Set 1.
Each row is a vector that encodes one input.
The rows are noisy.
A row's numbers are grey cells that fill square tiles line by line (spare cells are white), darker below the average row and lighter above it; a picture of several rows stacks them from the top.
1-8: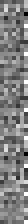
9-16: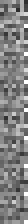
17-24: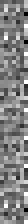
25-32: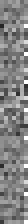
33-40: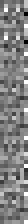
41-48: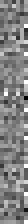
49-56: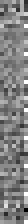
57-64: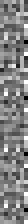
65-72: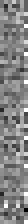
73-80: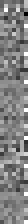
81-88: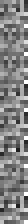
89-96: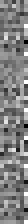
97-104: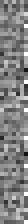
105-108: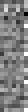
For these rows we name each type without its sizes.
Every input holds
a point on a line.
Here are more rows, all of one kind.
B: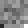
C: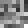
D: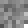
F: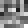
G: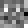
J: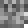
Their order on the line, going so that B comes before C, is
G, B, D, J, C, F.
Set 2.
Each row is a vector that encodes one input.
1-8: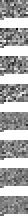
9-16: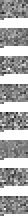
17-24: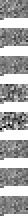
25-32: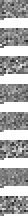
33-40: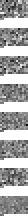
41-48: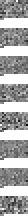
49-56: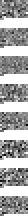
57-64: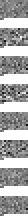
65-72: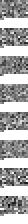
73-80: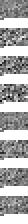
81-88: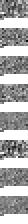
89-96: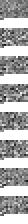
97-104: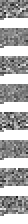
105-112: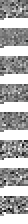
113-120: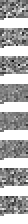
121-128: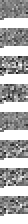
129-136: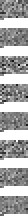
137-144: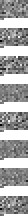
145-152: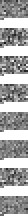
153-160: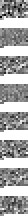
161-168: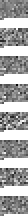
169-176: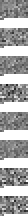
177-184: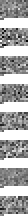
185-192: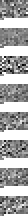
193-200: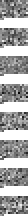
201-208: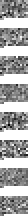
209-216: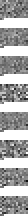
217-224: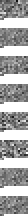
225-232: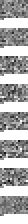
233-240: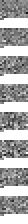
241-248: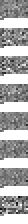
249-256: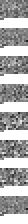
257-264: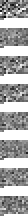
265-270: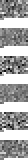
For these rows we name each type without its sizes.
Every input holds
a point on a line.
